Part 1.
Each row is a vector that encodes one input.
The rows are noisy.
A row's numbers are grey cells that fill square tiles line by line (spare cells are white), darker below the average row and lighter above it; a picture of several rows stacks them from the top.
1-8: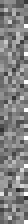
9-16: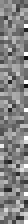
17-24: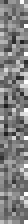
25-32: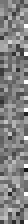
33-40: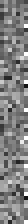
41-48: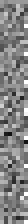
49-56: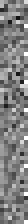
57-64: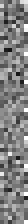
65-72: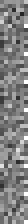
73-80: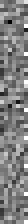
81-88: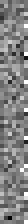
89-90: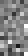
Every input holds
either a point on a 4-point line and a point on a 5-point line, or a point on an 11-point line.
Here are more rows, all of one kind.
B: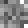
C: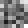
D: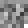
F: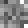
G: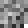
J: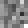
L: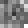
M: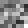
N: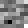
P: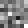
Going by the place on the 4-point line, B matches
C, F and L.
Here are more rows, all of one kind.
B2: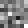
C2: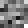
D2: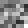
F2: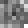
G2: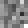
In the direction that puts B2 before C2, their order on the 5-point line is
D2, G2, F2, B2, C2.
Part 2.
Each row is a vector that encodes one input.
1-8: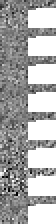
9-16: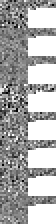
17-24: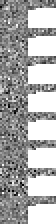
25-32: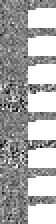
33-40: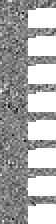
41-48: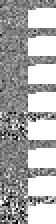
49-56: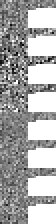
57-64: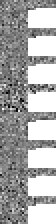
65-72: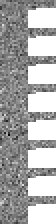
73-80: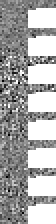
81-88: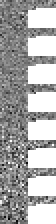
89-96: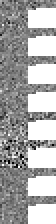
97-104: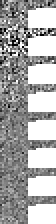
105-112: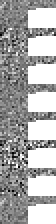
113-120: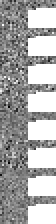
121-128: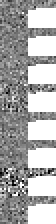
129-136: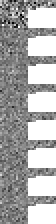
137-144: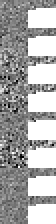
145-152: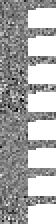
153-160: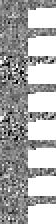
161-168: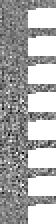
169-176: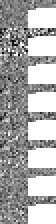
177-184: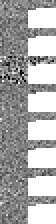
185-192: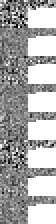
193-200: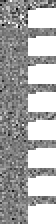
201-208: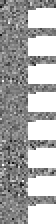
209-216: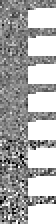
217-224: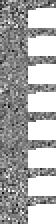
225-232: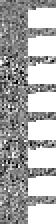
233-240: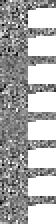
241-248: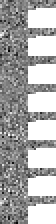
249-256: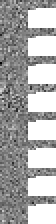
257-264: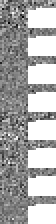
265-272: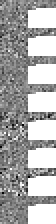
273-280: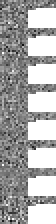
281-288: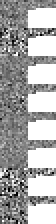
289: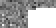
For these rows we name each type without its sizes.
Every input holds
a point on a circle and four true/false values.
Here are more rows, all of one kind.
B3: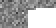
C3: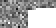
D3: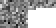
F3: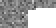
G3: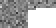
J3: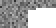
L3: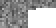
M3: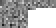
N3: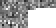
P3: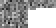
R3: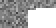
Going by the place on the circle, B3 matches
D3, G3, M3 and R3.
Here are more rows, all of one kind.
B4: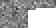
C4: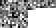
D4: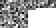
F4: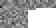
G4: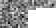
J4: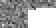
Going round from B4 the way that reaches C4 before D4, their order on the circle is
B4, C4, G4, F4, J4, D4.
